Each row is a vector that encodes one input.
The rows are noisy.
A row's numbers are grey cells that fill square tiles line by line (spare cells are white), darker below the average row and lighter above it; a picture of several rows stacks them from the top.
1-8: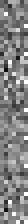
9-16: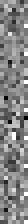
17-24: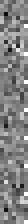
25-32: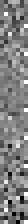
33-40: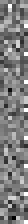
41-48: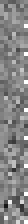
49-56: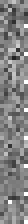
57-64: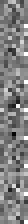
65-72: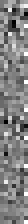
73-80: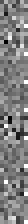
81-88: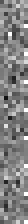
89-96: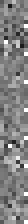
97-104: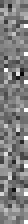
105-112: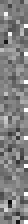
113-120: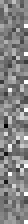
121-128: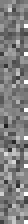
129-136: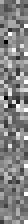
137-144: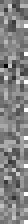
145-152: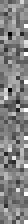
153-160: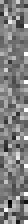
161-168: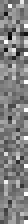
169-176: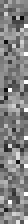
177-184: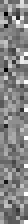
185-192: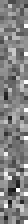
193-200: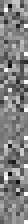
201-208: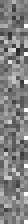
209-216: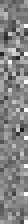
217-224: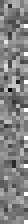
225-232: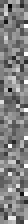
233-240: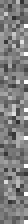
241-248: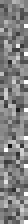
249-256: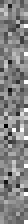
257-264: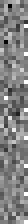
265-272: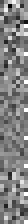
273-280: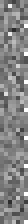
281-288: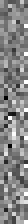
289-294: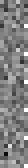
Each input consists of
a point on a 12-point line, together with a list of up to two points on a 4-point line.
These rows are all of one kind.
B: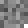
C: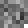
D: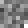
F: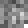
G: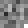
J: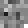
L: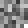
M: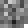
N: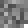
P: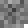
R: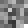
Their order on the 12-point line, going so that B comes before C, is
P, B, C, N, F, R, M, L, D, J, G.
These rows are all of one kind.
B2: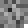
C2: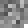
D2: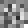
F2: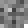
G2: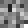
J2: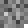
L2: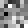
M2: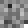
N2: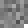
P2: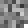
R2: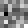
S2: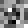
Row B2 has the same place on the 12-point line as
C2, D2, J2 and N2.
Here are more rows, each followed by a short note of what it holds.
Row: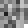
a point on a 12-point line, together with a list of two items
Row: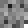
a point on a 12-point line, together with a list of one item
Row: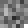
a point on a 12-point line, together with the empty list
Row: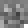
a point on a 12-point line, together with a list of two items
